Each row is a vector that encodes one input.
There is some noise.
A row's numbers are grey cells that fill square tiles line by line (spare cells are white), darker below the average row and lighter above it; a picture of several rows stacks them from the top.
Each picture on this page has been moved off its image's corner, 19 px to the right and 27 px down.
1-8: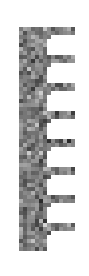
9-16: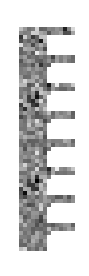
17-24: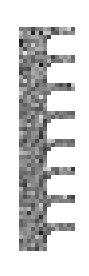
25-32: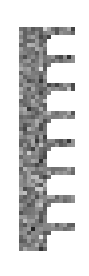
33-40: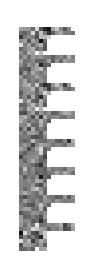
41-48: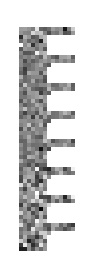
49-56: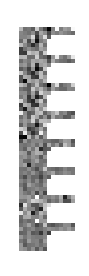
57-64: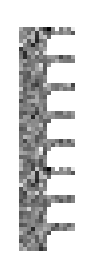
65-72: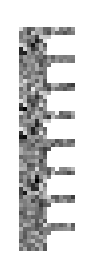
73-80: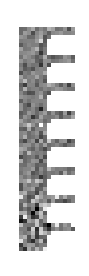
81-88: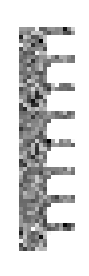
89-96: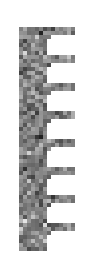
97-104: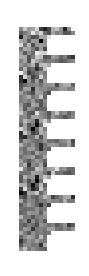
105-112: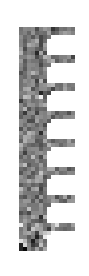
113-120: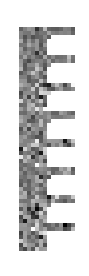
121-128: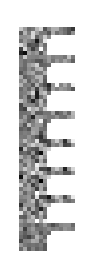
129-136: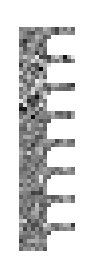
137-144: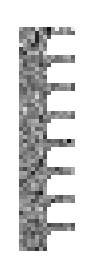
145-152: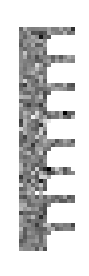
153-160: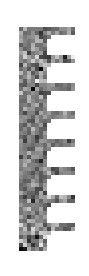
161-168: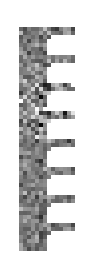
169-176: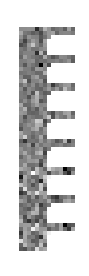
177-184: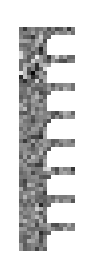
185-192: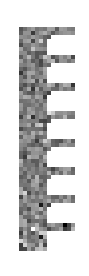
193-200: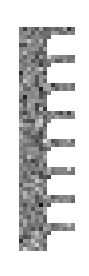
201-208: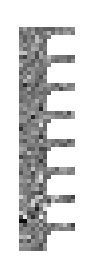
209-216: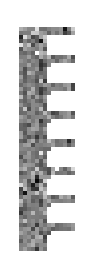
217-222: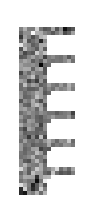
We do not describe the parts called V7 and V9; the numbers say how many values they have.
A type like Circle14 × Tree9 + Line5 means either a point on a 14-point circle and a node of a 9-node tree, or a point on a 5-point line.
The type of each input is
Bool × Line4 + (Line5 + V9) × V7.
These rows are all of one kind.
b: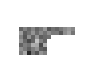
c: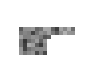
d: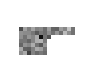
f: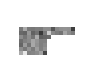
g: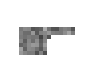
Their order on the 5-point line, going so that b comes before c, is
f, d, b, g, c.
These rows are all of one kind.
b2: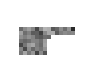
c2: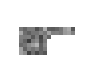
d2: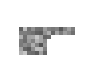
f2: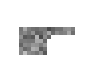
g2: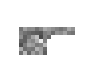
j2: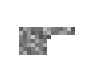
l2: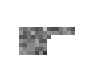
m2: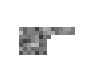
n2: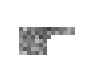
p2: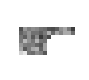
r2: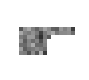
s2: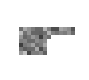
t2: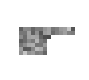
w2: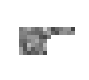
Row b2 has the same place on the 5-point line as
c2, l2, m2 and r2.
